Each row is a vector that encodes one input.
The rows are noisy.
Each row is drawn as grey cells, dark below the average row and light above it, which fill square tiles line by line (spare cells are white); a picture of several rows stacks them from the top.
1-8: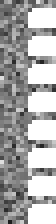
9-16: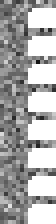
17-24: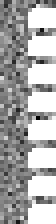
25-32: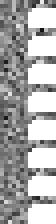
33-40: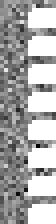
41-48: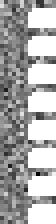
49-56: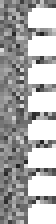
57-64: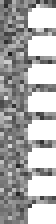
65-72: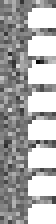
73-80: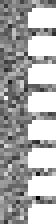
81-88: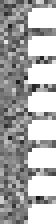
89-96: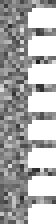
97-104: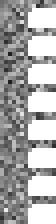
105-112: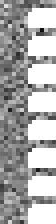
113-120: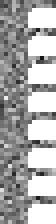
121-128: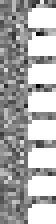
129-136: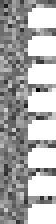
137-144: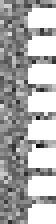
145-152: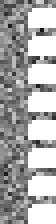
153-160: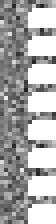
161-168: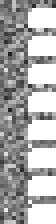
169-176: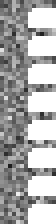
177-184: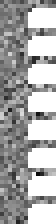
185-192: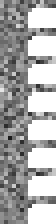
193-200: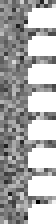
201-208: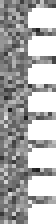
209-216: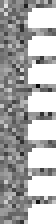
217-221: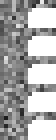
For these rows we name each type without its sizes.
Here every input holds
a point on a line, together with either a fixed value, or four true/false values.
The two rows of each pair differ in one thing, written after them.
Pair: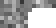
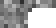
the place on the line
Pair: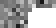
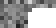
the place on the line
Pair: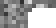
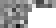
the place on the line
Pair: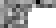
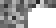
the place on the line
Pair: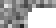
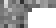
the place on the line
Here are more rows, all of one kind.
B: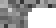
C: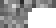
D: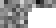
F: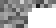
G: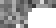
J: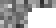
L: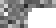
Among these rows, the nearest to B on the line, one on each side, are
C and L.
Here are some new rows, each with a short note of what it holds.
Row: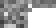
a point on a line and four true/false values
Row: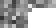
a point on a line
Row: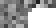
a point on a line and four true/false values
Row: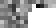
a point on a line
